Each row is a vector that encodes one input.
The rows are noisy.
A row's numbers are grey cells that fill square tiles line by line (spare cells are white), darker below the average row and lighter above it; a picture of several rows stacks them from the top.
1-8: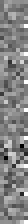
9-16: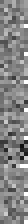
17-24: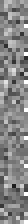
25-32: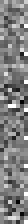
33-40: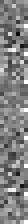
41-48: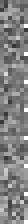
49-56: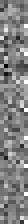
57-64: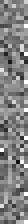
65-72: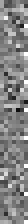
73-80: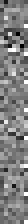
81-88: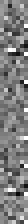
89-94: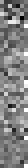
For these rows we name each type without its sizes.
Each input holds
a list of points on a line.
